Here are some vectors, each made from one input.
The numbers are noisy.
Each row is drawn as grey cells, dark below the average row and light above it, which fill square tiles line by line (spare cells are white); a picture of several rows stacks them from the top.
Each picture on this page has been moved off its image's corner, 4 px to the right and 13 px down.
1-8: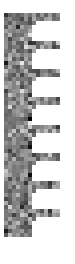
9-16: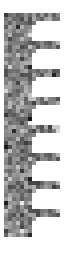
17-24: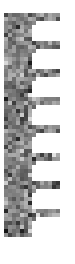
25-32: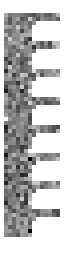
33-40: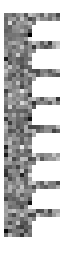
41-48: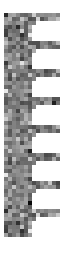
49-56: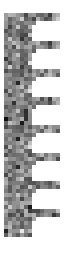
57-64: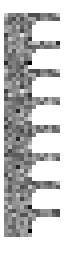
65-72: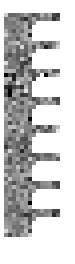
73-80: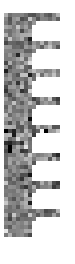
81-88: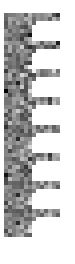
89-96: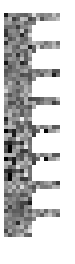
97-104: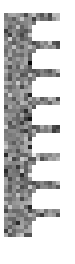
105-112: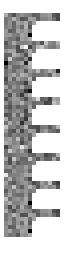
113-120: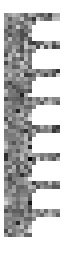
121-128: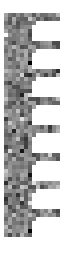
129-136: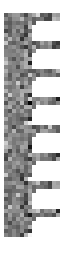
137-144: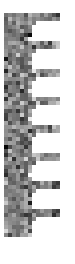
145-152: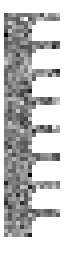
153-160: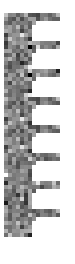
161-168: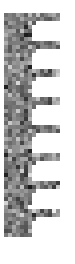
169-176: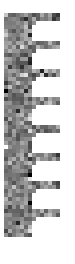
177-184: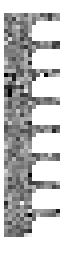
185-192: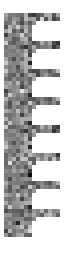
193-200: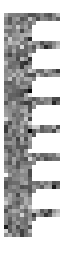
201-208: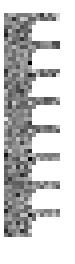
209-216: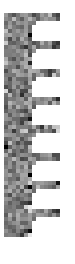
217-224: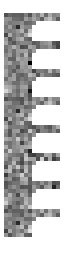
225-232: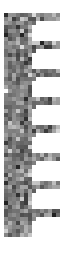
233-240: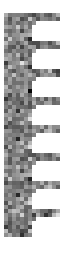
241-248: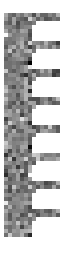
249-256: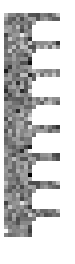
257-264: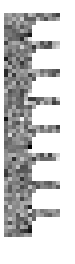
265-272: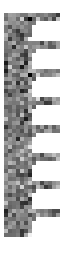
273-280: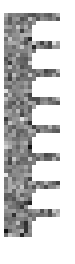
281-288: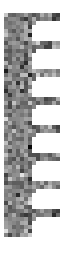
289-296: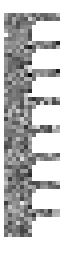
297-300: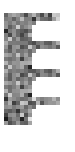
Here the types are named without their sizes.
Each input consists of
a list of points on a line.
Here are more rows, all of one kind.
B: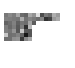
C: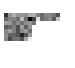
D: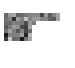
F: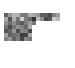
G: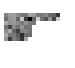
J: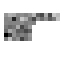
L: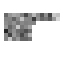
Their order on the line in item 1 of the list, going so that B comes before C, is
D, J, L, F, B, G, C.
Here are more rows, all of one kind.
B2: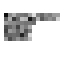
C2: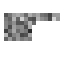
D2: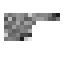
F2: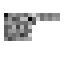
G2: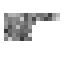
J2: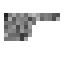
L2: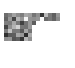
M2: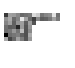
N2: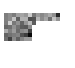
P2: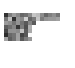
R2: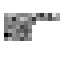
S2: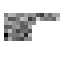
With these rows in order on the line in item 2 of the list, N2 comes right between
C2 and S2.
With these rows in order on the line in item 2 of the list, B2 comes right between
G2 and R2.
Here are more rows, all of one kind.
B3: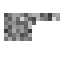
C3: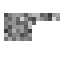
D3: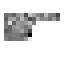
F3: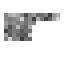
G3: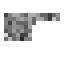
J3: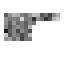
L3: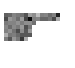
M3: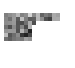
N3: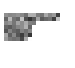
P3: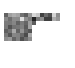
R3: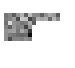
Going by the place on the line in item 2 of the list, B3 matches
C3, D3 and R3.
